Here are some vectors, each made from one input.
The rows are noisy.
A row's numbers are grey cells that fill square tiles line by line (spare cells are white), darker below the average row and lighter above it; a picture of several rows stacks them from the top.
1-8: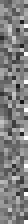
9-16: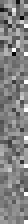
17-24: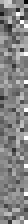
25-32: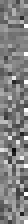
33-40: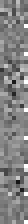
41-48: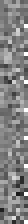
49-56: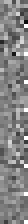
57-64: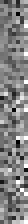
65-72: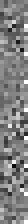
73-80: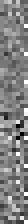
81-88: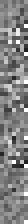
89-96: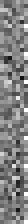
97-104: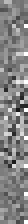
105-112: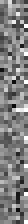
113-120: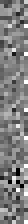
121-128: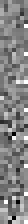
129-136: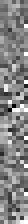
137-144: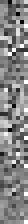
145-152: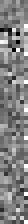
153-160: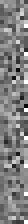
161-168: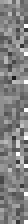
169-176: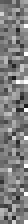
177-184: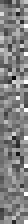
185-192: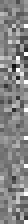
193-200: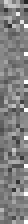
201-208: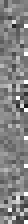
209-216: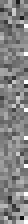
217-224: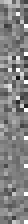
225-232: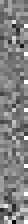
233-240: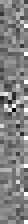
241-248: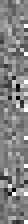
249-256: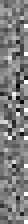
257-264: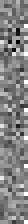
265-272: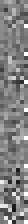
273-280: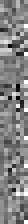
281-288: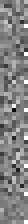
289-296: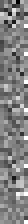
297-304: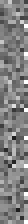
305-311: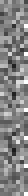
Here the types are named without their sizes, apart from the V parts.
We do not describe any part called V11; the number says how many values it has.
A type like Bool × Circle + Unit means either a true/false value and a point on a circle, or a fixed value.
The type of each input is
List(Bool × Line × V11).
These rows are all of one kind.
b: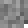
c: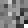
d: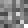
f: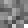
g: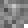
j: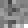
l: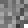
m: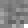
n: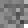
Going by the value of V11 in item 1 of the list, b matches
c, f and n.
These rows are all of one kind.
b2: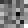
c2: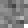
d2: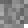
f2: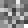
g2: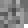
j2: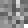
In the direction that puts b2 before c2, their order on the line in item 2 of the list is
j2, b2, g2, f2, d2, c2.
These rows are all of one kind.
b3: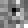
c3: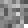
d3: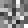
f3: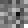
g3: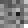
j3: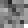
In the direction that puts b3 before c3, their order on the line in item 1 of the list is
j3, f3, b3, c3, g3, d3.
